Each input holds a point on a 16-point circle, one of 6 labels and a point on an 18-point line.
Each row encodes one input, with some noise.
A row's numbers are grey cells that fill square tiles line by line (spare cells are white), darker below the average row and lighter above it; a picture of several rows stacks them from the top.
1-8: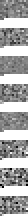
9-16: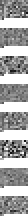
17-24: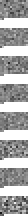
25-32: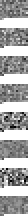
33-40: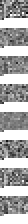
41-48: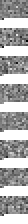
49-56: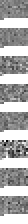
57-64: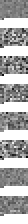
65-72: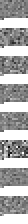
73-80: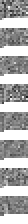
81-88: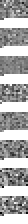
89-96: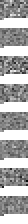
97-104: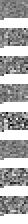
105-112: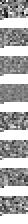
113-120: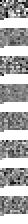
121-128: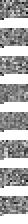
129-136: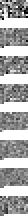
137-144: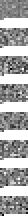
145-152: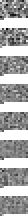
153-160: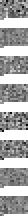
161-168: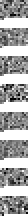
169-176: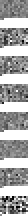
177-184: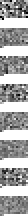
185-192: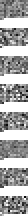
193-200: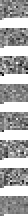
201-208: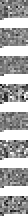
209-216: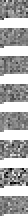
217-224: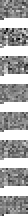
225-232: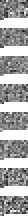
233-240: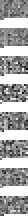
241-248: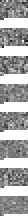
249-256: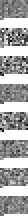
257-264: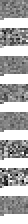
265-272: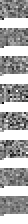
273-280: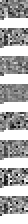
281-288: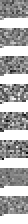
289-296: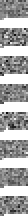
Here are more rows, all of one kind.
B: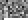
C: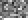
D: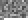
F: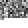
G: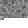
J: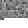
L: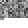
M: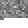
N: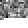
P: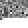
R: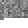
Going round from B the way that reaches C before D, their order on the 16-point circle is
B, C, P, N, L, F, R, J, M, G, D.
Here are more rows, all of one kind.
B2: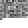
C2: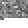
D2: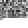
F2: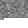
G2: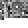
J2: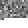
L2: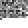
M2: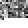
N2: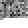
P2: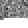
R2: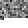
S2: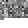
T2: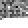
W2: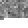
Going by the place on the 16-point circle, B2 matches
G2, R2, S2 and T2.
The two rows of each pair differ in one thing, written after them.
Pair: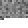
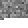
the place on the 18-point line
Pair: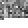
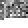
the place on the 16-point circle
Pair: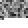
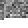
the label
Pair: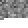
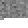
the place on the 16-point circle
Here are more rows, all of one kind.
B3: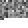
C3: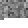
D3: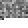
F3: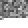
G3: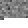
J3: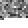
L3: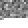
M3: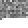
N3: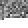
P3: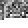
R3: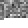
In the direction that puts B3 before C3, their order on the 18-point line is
F3, G3, B3, N3, P3, D3, R3, M3, J3, L3, C3.
